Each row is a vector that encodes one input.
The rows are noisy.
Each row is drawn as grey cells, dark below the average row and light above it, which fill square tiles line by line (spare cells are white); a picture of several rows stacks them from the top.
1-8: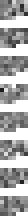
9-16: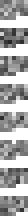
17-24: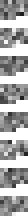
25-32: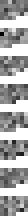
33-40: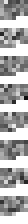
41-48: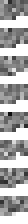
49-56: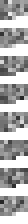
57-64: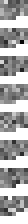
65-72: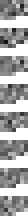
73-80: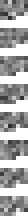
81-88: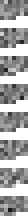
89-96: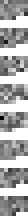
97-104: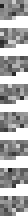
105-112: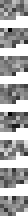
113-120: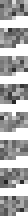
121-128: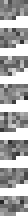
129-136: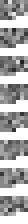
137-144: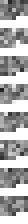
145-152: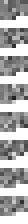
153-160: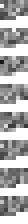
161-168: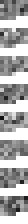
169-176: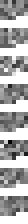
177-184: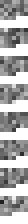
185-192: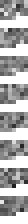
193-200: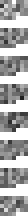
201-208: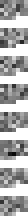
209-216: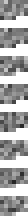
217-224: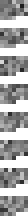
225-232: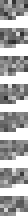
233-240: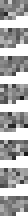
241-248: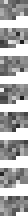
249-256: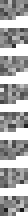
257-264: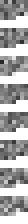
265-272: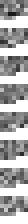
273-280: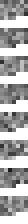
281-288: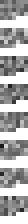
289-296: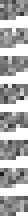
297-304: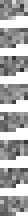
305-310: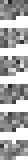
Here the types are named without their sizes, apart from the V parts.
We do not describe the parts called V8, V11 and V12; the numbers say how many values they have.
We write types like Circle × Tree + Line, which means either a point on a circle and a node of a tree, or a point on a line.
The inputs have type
Bool × V11 + List(Line) + V8 × V12.
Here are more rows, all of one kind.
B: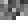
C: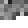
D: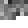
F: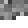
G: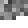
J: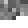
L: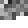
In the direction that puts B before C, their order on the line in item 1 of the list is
G, B, J, F, C, D, L.
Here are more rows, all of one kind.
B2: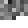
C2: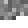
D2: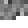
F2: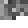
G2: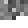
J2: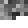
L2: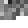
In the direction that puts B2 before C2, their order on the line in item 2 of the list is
D2, L2, B2, G2, C2, F2, J2.
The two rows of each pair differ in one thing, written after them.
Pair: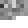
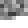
the value of V11
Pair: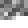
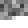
the true/false value
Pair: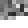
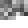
the true/false value
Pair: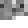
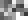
the true/false value
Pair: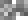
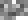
the true/false value
